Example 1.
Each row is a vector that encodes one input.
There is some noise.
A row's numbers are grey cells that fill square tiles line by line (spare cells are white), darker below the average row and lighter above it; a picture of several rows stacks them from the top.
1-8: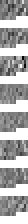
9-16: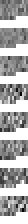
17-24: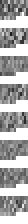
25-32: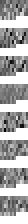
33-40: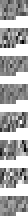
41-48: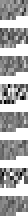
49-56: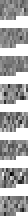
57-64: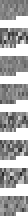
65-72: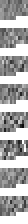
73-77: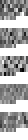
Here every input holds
a list of up to two points on a 5-point line.
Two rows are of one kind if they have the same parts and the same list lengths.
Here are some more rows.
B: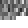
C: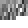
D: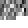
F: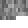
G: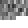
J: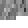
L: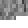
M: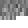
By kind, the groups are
B, C, G
D, J, L, M
F

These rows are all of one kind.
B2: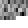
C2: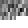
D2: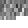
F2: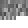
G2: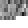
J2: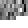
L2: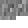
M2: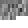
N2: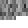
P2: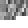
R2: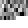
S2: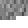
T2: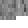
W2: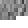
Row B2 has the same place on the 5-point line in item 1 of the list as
C2, F2 and R2.
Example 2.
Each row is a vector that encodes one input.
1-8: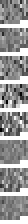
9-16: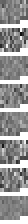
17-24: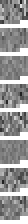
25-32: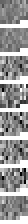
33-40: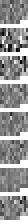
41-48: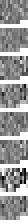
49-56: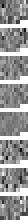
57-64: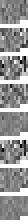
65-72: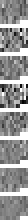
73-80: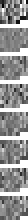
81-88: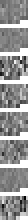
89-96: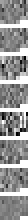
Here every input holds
a point on an 8-point line and a true/false value.
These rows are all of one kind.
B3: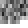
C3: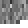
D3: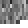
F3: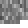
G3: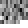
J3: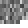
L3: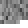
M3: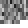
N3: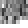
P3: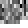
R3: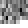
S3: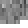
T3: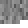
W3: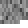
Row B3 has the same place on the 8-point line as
C3, D3, R3 and W3.
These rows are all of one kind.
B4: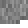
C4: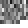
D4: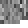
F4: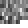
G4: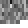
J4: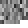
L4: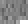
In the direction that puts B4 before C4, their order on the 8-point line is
G4, L4, F4, D4, B4, C4, J4.
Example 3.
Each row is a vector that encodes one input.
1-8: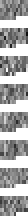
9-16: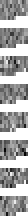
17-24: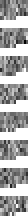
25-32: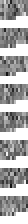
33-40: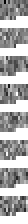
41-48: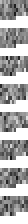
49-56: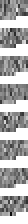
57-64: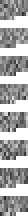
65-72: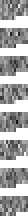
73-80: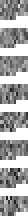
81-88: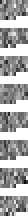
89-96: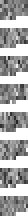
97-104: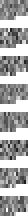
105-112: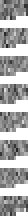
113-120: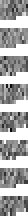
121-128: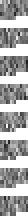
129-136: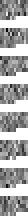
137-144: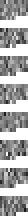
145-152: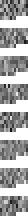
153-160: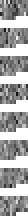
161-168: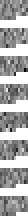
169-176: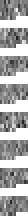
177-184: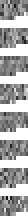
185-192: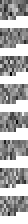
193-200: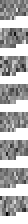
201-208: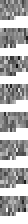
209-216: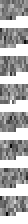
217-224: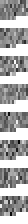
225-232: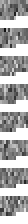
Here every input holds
a point on an 18-point circle and a point on a 7-point line.
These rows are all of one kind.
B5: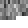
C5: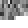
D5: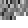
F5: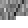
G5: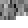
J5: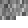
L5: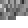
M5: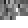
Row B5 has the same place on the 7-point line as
J5 and M5.
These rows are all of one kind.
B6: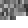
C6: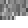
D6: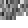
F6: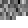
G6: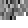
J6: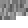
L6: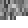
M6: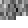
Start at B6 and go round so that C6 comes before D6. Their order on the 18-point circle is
B6, F6, M6, C6, J6, D6, G6, L6.
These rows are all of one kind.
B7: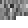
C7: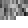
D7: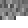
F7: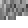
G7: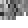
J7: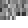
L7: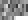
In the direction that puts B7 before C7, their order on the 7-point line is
G7, L7, F7, D7, B7, J7, C7.
